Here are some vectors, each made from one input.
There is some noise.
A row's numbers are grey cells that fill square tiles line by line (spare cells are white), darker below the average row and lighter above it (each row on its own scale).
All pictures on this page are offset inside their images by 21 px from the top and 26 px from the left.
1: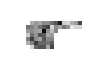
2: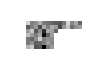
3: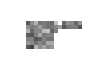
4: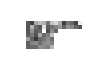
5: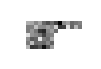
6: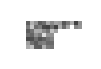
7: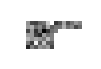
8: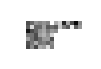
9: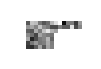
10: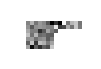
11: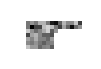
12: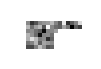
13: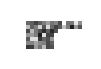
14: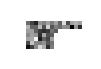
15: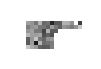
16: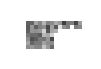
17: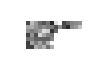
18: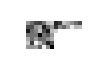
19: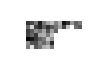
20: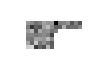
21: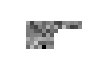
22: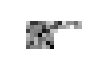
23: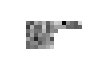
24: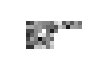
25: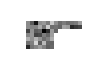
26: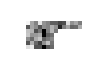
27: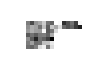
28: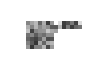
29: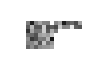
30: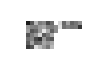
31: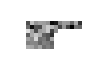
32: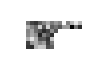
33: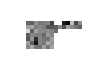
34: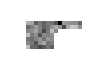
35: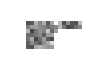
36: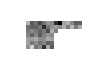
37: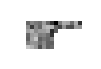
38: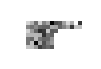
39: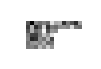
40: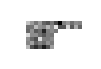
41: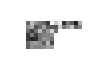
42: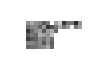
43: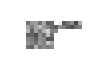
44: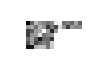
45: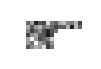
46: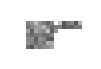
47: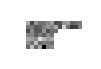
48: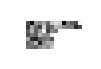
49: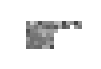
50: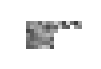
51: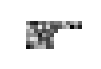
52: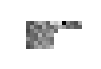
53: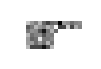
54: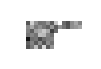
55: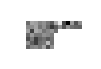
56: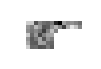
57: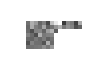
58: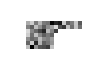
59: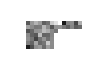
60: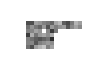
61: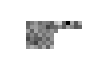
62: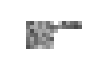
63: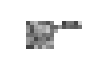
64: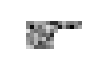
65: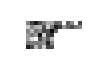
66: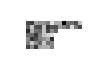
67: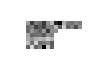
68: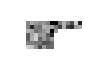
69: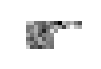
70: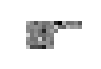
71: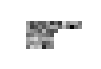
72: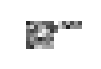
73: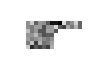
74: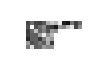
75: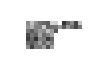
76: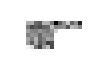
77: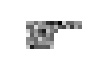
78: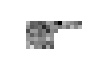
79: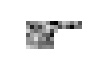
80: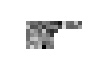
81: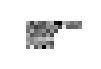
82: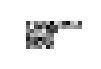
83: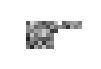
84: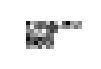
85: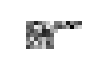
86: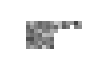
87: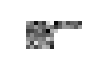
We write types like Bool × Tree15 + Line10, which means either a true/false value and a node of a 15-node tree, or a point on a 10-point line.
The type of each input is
(Line5 + Line6) × Line6.
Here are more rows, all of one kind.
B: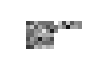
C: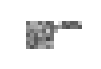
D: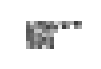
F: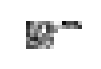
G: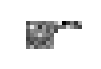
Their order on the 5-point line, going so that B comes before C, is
F, B, C, D, G.
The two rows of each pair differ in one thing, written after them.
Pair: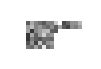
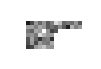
the place on the 5-point line
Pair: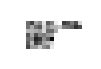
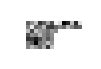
the place on the 5-point line
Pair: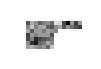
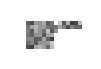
the place on the 5-point line
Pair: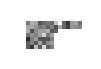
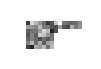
the place on the 5-point line
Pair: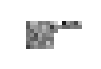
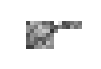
the place on the 6-point line
